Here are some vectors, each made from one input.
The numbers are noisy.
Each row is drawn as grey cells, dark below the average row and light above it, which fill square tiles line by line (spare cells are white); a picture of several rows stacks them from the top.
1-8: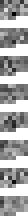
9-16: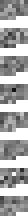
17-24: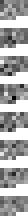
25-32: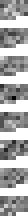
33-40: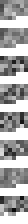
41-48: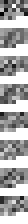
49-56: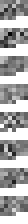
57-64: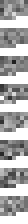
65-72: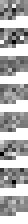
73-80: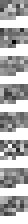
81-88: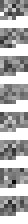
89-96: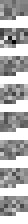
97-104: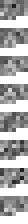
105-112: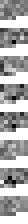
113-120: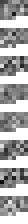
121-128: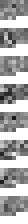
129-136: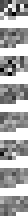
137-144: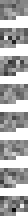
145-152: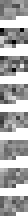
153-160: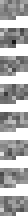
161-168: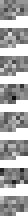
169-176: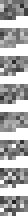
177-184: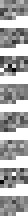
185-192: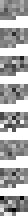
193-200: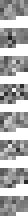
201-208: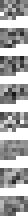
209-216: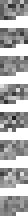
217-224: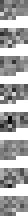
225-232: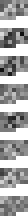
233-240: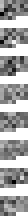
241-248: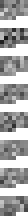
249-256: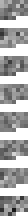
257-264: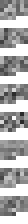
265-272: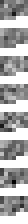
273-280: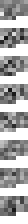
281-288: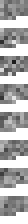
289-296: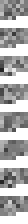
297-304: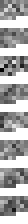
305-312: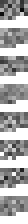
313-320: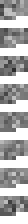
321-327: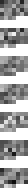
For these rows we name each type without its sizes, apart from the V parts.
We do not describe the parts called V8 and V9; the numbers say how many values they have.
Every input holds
a true/false value, together with either a node of a tree and a value of V9, or a value of V8.
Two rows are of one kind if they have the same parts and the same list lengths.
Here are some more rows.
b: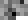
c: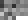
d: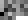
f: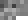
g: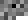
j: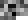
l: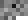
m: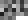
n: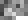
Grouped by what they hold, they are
b, d, j, m
c, f, g, l, n

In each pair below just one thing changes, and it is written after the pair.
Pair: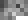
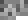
the node of the tree
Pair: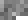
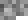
the true/false value
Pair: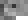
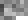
the value of V9
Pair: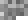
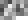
the true/false value
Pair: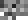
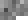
the true/false value
